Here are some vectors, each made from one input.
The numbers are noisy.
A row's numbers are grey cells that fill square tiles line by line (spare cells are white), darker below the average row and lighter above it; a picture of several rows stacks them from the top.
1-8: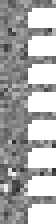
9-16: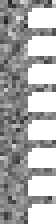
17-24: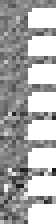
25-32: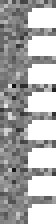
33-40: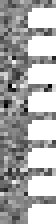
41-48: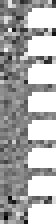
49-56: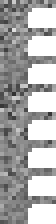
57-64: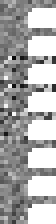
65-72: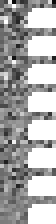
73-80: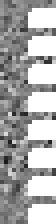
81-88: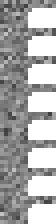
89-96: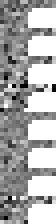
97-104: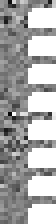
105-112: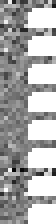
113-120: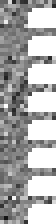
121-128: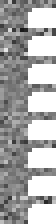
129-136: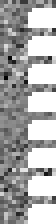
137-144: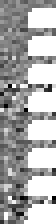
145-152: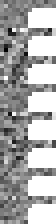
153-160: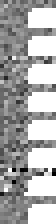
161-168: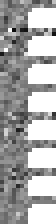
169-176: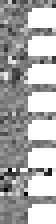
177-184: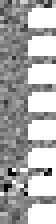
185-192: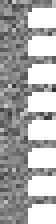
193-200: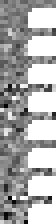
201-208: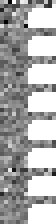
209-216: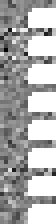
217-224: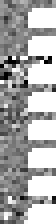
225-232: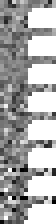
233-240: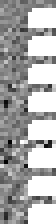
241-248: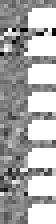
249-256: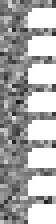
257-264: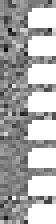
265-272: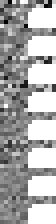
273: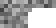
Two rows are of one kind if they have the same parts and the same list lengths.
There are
4 kinds of row.
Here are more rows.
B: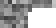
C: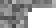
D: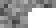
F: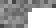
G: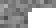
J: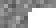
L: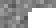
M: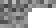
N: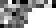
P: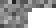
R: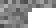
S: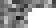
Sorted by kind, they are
B, C
D, M, S
F, N, P
G, J, L, R

